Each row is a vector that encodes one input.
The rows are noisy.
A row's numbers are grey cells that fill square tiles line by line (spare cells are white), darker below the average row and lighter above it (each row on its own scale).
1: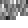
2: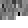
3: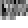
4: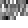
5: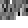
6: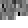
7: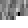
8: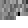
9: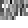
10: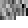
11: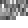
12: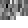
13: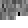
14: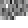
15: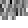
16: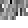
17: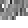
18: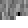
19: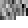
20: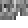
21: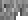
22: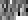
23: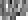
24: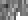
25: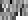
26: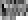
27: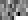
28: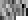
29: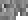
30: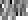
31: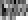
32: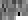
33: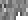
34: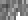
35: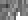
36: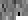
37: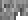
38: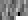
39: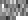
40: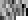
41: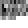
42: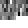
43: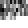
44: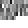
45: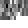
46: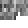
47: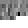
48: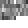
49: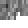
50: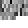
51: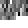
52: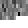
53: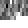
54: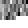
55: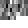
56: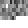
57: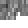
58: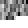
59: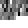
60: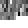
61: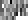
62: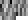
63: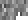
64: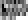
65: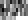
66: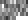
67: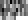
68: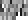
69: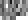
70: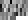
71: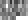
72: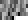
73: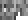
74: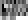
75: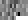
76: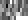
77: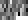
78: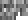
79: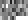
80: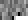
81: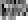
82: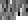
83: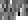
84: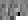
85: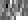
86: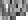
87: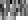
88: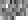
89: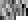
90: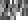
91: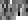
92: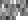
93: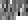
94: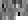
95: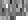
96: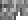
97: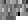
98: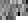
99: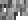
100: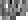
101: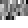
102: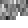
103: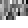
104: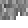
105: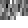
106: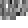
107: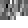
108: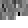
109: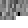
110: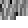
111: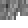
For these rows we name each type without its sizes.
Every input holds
a list of points on a circle.
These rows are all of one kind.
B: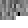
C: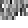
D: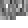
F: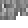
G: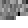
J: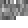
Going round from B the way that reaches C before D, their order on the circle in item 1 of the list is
B, G, J, F, C, D.
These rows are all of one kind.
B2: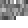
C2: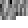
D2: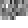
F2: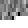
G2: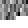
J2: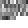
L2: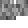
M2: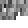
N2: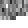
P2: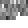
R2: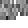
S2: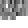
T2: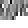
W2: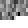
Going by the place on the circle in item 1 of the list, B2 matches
J2, L2, P2 and R2.
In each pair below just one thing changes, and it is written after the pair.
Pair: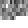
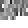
the place on the circle in item 1 of the list
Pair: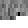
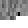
the place on the circle in item 2 of the list
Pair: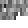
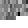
the place on the circle in item 1 of the list
